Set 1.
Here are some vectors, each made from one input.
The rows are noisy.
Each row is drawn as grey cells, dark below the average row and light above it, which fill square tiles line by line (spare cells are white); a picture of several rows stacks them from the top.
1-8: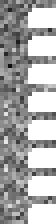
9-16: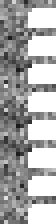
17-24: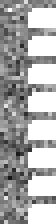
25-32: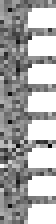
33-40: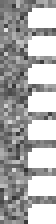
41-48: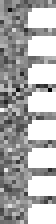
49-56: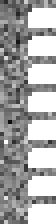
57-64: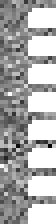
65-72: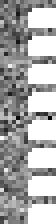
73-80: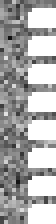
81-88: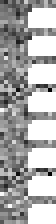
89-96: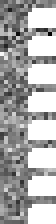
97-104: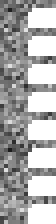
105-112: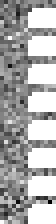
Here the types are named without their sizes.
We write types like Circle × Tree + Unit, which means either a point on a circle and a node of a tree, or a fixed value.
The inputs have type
List(Line).
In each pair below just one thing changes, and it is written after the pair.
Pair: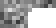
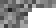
the place on the line in item 1 of the list
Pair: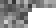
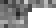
the place on the line in item 1 of the list
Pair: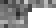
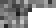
the place on the line in item 2 of the list
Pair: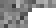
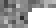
the place on the line in item 2 of the list
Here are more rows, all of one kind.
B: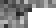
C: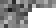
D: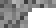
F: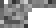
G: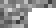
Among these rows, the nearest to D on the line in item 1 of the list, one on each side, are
C and G.
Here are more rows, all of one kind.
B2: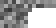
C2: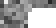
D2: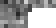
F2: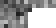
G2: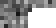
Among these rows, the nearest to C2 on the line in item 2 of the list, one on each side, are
B2 and G2.
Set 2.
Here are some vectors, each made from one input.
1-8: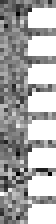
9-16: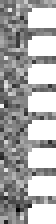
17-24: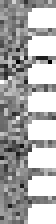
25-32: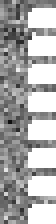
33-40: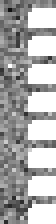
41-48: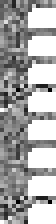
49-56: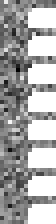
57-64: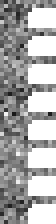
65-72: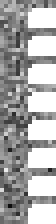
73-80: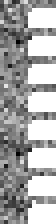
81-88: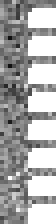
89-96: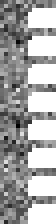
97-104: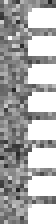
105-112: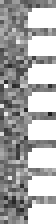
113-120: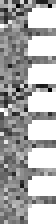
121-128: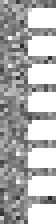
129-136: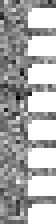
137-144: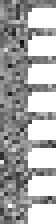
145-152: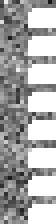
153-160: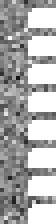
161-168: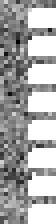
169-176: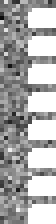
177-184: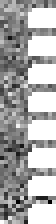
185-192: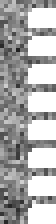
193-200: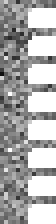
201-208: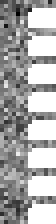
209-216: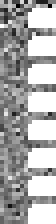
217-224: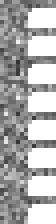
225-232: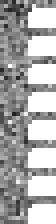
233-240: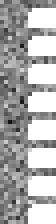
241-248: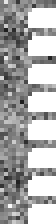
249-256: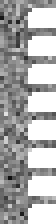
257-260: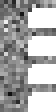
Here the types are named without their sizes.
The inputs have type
List(Line).
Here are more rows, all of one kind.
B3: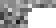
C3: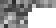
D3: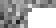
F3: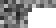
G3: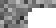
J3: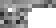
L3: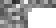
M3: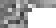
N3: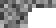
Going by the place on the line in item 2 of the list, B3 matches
F3, G3 and J3.
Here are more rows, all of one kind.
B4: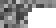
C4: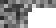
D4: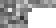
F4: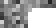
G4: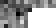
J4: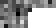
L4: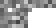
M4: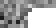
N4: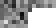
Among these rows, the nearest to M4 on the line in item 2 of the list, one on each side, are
F4 and J4.
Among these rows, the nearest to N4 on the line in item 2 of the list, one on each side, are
D4 and G4.
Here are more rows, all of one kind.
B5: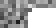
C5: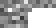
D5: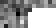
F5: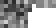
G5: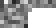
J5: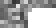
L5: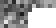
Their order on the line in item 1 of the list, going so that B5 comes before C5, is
D5, F5, L5, B5, C5, J5, G5.
